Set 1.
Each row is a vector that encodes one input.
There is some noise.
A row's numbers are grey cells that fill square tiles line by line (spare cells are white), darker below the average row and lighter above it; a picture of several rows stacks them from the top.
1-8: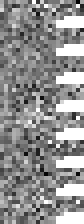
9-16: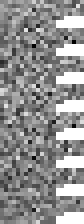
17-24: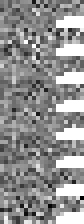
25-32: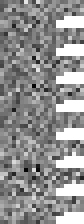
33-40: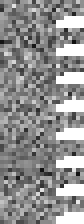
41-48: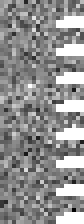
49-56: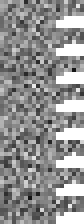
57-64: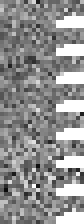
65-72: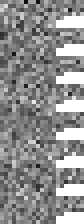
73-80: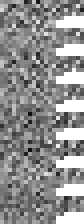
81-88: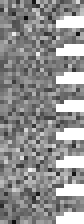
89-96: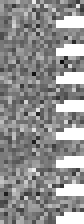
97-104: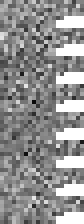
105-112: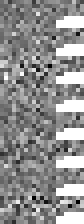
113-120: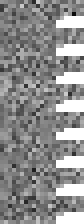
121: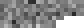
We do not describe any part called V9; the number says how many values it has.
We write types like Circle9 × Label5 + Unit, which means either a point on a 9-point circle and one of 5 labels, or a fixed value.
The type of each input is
Line4 × Line5 × V9 + Line8.
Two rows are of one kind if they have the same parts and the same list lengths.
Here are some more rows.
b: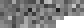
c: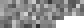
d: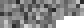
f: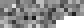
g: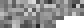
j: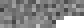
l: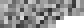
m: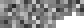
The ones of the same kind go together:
b, d, f, j
c, g, l, m

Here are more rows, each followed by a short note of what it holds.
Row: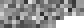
a point on an 8-point line
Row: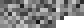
a point on a 4-point line, a point on a 5-point line and a value of V9
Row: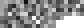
a point on an 8-point line
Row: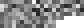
a point on an 8-point line
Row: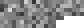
a point on a 4-point line, a point on a 5-point line and a value of V9
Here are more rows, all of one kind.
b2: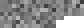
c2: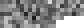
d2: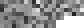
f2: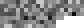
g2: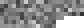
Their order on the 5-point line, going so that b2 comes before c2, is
b2, d2, f2, c2, g2.
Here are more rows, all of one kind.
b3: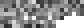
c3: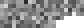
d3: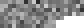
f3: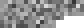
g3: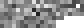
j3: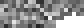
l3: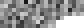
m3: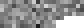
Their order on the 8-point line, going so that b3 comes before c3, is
l3, d3, m3, b3, f3, g3, c3, j3.
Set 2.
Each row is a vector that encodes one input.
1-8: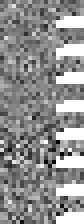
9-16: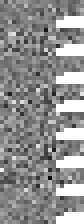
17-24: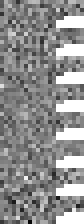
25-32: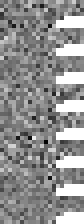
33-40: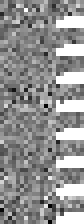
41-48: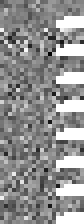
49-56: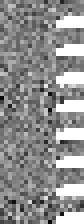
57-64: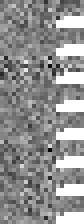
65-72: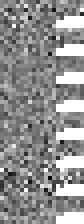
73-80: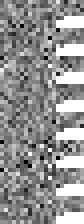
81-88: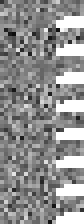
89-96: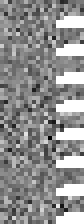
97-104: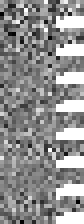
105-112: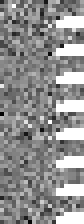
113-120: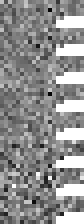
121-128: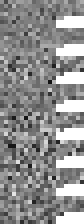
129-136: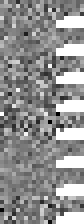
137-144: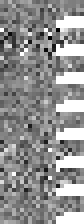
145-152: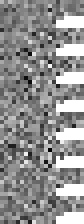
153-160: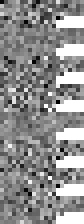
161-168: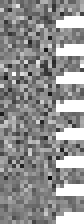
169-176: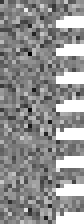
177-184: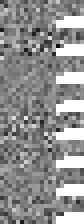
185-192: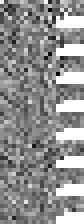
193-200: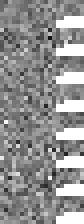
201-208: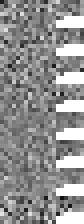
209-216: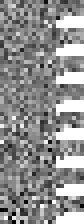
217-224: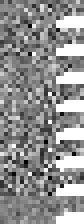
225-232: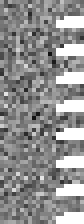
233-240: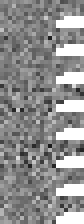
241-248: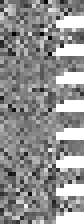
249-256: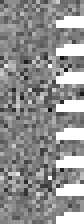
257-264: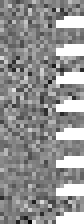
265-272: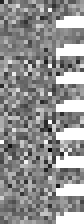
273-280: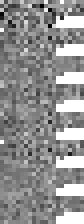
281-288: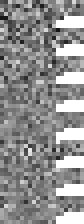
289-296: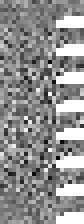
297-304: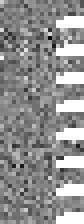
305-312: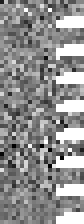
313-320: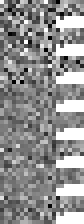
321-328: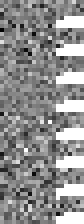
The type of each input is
Circle14 + (Circle20 + Unit) × Tree12.
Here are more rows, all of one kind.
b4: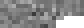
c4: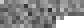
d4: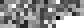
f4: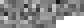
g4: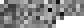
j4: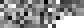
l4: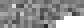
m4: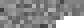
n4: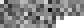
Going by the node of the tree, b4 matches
c4, l4 and m4.
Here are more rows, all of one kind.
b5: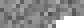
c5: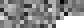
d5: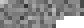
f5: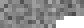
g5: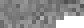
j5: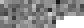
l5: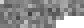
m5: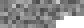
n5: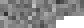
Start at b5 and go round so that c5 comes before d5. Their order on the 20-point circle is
b5, c5, n5, f5, d5, m5, l5, j5, g5.
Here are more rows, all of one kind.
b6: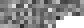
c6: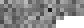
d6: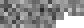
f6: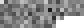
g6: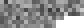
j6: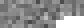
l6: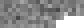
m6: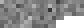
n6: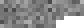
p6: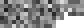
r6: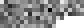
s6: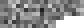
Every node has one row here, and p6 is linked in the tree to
n6.
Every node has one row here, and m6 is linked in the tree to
f6 and s6.
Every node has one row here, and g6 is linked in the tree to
l6 and r6.
